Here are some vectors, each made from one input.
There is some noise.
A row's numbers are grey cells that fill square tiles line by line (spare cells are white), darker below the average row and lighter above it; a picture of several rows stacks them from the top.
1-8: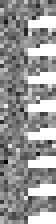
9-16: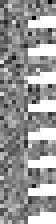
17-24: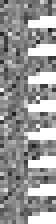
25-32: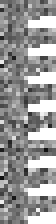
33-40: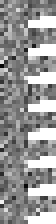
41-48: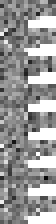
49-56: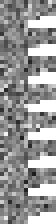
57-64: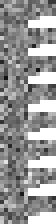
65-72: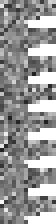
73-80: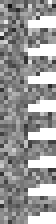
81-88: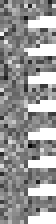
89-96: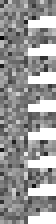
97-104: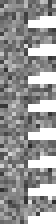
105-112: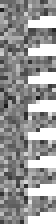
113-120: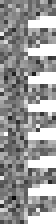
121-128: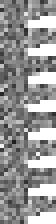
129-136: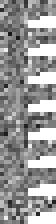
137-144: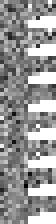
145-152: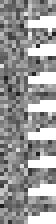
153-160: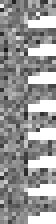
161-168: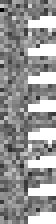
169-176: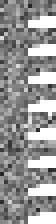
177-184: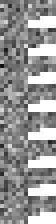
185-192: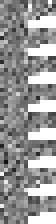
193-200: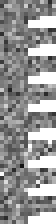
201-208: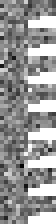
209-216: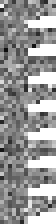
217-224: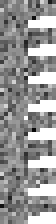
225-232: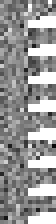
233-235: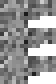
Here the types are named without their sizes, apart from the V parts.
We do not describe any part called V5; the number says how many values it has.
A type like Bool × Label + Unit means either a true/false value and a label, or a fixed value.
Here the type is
(Circle + Unit) × Line × V5 + Tree.
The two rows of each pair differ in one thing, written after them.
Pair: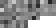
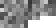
the value of V5
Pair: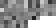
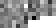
the value of V5
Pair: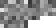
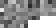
the place on the line
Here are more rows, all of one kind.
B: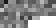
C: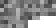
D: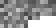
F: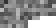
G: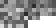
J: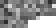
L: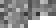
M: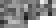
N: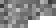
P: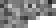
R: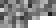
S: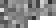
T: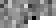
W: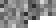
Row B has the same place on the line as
C, D, N and S.
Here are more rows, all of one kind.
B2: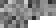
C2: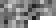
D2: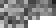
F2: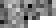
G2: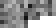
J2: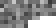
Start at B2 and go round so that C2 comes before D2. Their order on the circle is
B2, G2, J2, C2, D2, F2.
